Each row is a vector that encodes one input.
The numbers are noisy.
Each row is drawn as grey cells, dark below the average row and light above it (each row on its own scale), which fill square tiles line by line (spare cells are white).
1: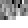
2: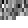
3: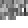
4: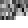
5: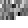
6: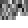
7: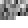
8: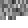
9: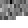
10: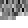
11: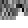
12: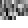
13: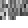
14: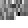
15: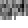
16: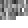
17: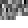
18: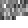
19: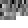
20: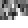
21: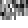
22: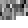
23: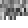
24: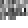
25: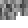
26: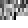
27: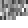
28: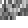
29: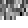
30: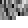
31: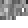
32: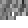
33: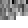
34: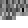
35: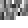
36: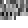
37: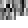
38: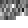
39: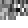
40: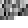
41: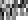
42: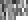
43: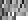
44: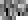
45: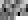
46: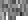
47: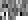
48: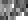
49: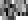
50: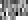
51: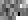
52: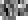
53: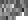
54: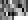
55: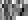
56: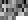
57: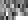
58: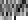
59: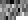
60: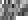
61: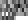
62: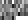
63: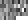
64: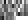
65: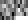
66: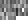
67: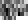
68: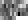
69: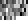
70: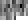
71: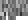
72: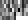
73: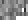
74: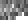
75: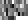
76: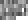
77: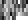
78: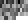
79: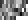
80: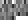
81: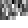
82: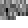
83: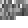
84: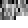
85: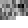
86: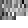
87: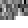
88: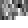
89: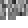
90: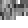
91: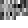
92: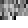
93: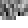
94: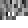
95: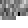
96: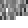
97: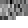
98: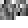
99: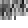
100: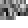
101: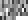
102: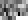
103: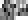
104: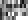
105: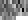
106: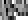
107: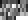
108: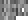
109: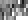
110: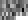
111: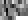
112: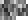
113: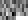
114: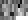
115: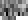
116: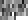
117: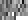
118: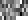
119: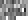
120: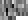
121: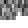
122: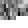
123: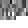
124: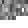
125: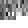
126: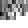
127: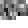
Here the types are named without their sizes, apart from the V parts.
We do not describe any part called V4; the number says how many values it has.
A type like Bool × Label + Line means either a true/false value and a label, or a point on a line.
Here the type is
Bool × Circle + Label + Line × (Line + V4).
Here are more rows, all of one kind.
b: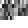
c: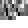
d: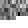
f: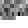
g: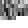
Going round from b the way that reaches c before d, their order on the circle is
b, c, d, g, f.
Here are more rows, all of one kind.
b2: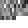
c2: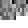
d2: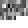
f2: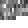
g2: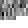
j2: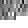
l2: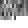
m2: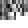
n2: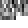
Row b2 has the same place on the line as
d2, f2 and n2.
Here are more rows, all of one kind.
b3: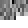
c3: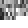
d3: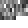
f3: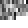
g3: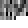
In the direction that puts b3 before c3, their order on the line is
d3, b3, c3, f3, g3.
